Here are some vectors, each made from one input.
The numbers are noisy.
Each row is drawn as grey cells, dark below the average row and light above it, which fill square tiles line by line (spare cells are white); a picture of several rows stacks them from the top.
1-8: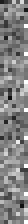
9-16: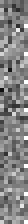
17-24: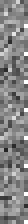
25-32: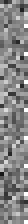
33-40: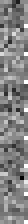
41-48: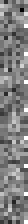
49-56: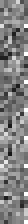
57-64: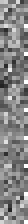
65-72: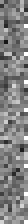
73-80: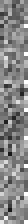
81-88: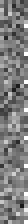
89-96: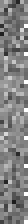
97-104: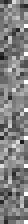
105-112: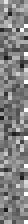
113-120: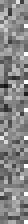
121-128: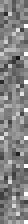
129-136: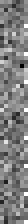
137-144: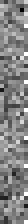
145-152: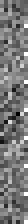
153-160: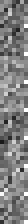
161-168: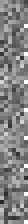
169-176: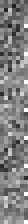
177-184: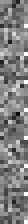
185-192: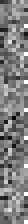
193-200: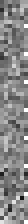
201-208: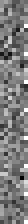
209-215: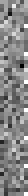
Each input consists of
either a point on a 10-point line, or a point on a 17-point line.
